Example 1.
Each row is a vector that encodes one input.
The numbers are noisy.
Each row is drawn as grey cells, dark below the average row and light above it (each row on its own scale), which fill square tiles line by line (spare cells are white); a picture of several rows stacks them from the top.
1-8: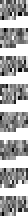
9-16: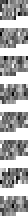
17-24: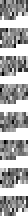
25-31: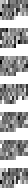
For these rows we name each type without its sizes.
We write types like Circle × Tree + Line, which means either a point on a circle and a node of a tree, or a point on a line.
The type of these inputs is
Bool × Bool × Bool.
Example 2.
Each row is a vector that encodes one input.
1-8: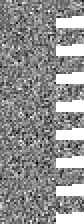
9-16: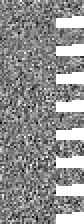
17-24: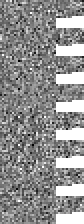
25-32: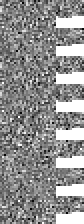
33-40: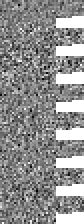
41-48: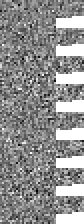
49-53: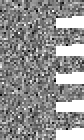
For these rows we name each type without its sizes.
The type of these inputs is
Line.
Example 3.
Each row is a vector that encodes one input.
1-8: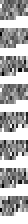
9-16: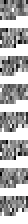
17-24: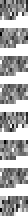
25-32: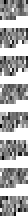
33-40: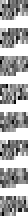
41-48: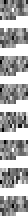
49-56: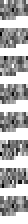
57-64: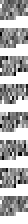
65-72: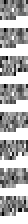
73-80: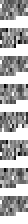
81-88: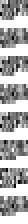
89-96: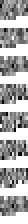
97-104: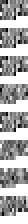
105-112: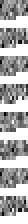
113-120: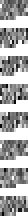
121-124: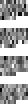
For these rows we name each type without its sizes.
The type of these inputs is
Bool × Bool × Bool.
